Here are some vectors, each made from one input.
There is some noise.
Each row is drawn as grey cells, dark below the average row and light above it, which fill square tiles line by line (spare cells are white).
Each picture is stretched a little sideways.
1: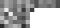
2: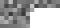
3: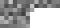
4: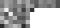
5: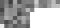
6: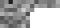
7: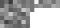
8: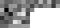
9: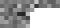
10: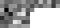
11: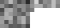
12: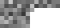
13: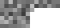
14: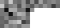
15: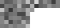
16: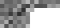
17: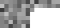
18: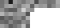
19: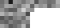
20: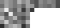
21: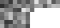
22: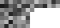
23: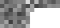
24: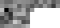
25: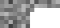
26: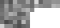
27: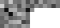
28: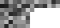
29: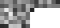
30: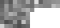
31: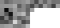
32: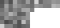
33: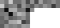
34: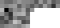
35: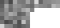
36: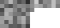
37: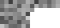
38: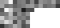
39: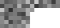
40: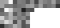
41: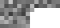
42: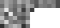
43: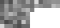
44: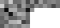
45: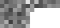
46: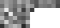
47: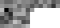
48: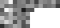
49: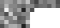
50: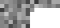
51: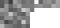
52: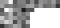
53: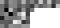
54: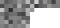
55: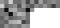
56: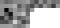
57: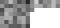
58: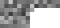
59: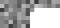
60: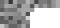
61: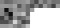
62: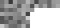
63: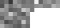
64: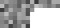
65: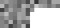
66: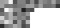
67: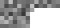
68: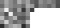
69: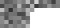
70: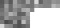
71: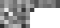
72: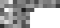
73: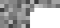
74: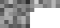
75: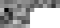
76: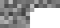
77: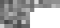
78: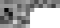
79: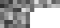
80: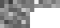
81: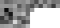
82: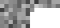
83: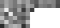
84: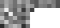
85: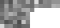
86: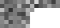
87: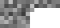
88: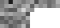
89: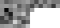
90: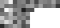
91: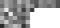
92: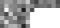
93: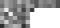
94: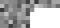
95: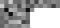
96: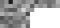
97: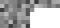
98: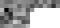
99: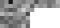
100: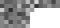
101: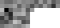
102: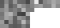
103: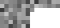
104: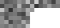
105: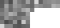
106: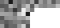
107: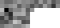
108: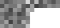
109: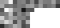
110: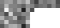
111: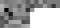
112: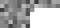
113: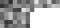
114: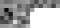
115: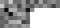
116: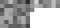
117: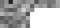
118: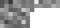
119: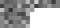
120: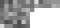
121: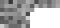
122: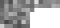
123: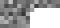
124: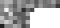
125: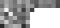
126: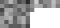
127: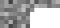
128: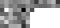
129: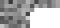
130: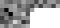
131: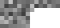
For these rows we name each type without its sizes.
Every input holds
a point on a line and a node of a tree.
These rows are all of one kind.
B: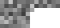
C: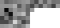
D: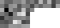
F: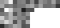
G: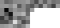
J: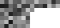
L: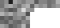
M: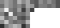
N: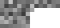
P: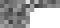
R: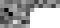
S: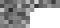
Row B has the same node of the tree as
F and N.
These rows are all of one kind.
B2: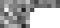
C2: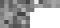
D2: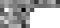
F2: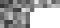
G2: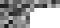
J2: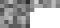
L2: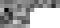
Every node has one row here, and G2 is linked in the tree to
F2.
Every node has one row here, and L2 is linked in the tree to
B2, C2 and F2.
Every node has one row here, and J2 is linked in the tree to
C2.
